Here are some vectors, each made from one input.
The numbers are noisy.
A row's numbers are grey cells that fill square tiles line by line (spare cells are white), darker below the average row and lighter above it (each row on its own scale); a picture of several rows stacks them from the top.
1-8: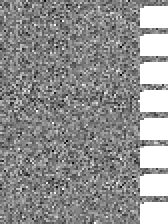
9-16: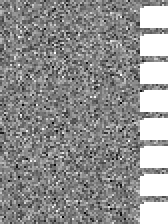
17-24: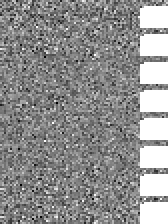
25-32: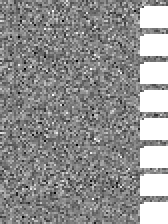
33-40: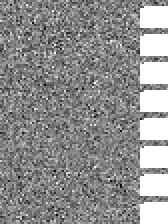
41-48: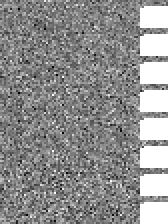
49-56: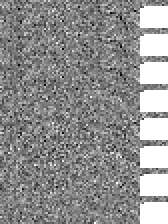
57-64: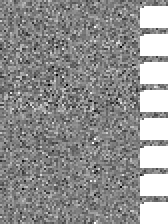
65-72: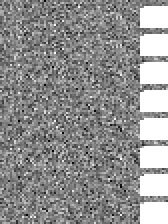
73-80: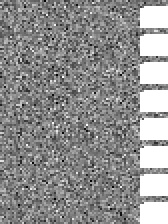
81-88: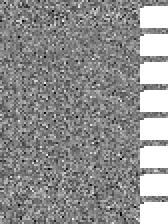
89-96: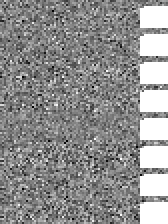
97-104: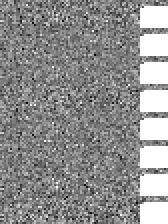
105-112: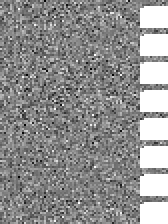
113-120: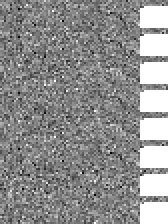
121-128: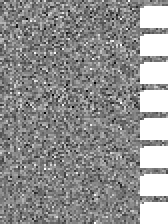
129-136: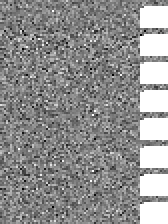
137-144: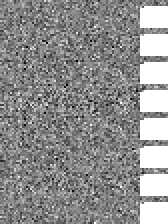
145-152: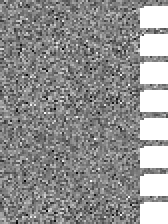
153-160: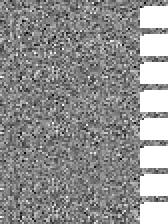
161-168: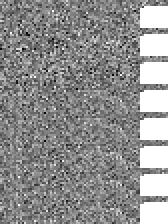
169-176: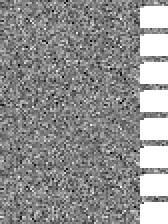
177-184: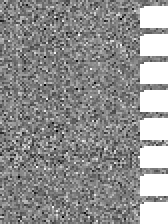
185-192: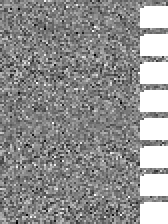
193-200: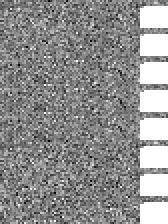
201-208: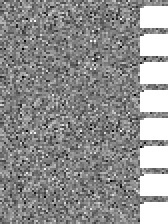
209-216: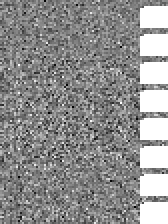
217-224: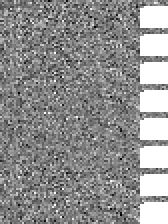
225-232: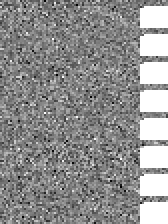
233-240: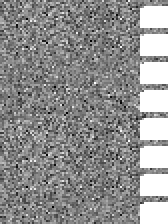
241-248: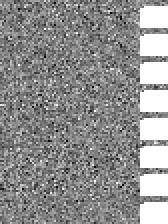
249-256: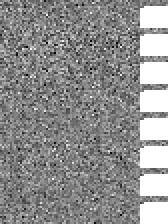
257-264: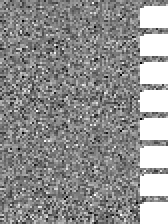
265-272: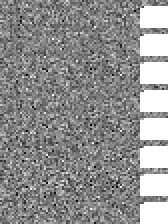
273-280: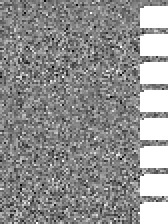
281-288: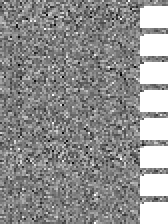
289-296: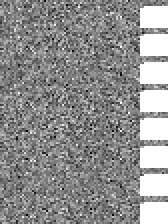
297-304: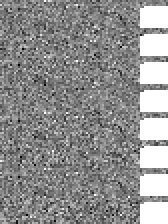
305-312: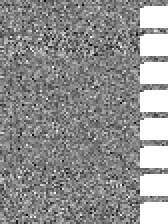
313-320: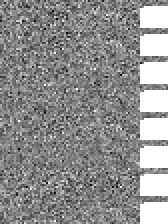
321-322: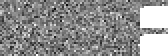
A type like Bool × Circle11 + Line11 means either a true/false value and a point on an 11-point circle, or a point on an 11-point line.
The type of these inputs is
List2(Bool × (Line7 + Line12)).
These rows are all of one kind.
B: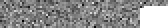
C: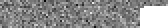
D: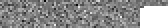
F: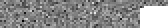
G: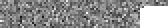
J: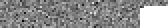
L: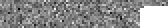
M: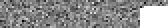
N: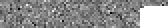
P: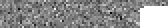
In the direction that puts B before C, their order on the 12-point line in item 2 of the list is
J, D, F, M, B, G, C, P, N, L.
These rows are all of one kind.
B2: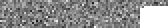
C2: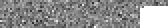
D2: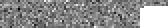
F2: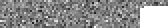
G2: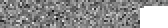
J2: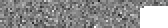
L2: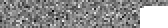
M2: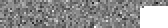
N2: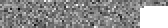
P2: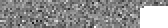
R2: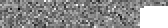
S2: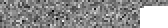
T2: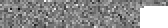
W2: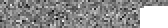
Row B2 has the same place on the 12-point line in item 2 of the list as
G2, L2, S2 and T2.
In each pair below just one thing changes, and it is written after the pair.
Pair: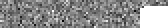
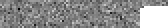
the true/false value in item 2 of the list
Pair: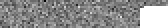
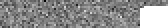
the place on the 12-point line in item 2 of the list
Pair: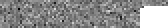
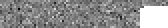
the place on the 12-point line in item 2 of the list
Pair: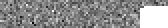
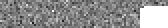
the place on the 12-point line in item 2 of the list
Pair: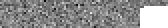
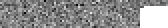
the place on the 12-point line in item 2 of the list
